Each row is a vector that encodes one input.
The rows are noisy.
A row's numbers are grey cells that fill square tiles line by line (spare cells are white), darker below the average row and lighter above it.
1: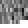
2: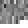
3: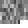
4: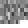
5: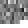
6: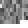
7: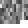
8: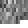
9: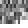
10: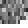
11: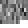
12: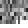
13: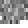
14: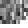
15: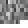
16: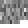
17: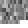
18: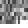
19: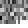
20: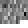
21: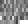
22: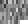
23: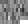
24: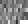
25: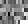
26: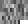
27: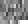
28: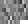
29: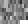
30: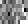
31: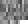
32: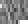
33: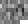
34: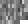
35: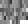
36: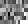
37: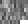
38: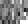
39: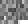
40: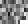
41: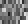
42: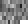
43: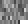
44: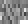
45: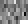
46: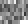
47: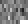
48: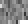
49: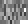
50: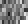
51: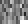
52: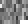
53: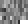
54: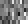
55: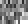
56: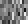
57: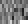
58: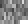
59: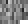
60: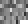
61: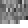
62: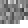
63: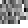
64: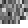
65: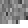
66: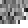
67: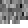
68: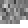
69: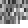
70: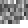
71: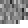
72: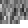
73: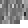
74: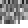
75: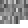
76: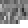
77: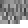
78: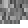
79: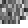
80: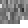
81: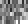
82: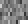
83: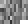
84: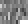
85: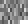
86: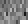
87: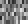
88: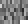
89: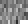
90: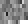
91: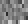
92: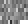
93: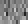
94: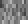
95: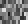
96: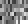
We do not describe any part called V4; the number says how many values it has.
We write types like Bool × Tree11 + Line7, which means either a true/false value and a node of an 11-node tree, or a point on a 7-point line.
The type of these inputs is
(Bool × Bool × Bool + Circle6) × V4 + Line5.
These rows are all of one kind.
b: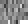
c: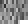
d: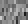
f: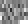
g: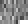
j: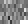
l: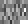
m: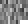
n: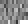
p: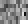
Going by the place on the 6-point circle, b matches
c, g, m and n.
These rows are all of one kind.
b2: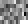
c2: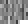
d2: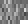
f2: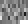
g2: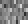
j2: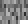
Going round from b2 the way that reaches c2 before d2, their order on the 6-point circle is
b2, g2, c2, d2, f2, j2.
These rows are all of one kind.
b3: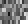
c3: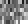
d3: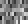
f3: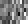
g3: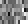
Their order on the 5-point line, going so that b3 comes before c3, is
f3, b3, g3, d3, c3.
